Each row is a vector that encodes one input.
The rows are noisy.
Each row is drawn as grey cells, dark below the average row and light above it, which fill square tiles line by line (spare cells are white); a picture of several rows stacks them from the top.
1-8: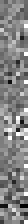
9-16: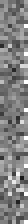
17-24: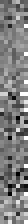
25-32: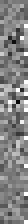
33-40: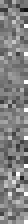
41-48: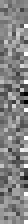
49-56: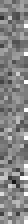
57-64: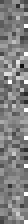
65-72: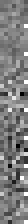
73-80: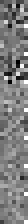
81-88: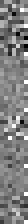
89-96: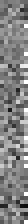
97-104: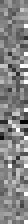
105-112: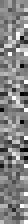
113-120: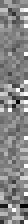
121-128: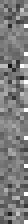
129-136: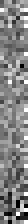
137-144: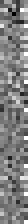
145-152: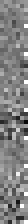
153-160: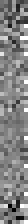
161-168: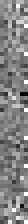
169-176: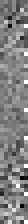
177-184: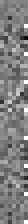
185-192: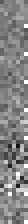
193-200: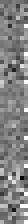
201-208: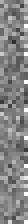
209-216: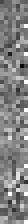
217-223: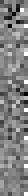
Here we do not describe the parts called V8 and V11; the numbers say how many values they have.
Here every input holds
either one of 7 labels, or a point on a 7-point line and a value of V11, or four true/false values and a value of V8.
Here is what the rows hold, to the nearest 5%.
About 15% of them hold one of 7 labels. About 25% of them hold a point on a 7-point line and a value of V11. The rest hold four true/false values and a value of V8.
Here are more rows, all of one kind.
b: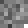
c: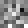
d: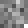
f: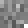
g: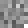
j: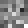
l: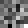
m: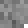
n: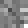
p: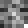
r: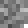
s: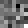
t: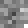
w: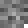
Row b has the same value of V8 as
j, m, s and t.
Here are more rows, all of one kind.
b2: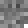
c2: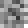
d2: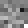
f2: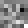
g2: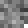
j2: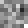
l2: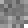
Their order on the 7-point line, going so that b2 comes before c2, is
l2, b2, d2, c2, f2, g2, j2.
